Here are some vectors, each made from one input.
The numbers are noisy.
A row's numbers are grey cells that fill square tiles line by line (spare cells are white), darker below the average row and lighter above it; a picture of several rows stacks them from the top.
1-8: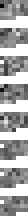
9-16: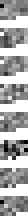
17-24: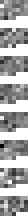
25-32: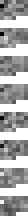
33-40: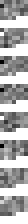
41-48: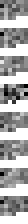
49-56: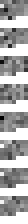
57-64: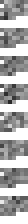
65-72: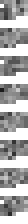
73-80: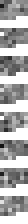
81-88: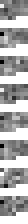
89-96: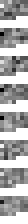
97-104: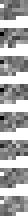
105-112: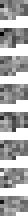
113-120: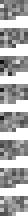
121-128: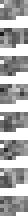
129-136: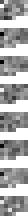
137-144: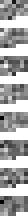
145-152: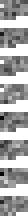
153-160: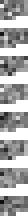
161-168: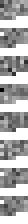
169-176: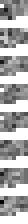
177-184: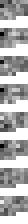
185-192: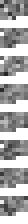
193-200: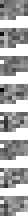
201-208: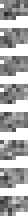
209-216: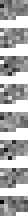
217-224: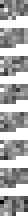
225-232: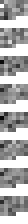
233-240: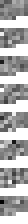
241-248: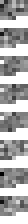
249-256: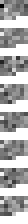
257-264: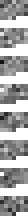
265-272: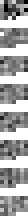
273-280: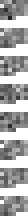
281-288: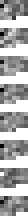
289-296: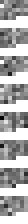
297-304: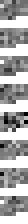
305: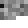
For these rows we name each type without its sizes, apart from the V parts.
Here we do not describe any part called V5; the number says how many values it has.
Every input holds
a list of items, each a true/false value and a value of V5.
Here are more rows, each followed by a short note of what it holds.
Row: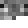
a list of two items
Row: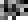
the empty list
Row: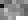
a list of two items
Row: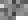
a list of one item
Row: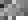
a list of two items
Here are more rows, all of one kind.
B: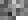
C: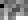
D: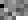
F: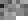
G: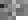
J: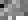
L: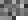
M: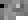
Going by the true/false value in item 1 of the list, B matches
C and L.
